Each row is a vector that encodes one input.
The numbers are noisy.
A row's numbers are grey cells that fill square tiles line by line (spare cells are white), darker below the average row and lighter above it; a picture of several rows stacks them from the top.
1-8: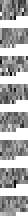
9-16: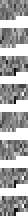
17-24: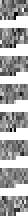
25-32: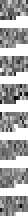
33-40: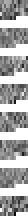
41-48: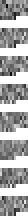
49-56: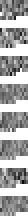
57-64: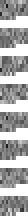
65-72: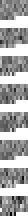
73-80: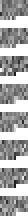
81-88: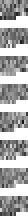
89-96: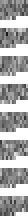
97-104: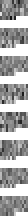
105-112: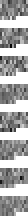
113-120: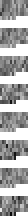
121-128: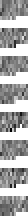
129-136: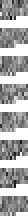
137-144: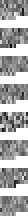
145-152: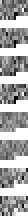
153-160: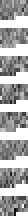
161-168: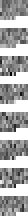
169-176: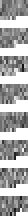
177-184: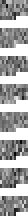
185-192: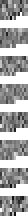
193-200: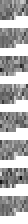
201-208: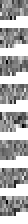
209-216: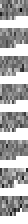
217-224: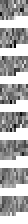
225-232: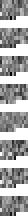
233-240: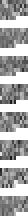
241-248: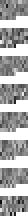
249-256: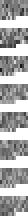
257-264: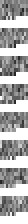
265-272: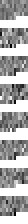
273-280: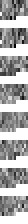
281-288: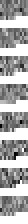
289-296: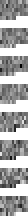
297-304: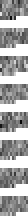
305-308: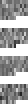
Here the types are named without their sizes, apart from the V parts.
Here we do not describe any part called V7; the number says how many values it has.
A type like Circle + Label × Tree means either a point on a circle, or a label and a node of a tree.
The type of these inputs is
(Bool × V7 + Unit) × Label.
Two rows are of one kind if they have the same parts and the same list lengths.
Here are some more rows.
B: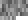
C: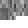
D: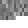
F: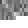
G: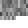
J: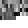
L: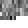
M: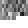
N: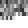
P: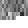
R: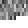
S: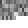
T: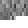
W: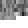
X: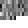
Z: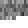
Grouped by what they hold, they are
B, C, D, F, G, M, N, P, S, T, W, Z
J, L, R, X

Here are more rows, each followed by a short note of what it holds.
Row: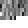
a label
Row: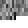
a label
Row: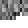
a label
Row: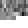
a label, a true/false value and a value of V7
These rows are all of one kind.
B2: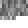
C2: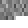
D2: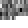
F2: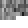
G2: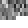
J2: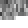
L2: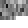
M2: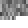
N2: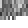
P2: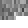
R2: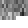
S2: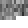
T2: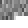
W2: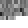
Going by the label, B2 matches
J2, M2 and N2.
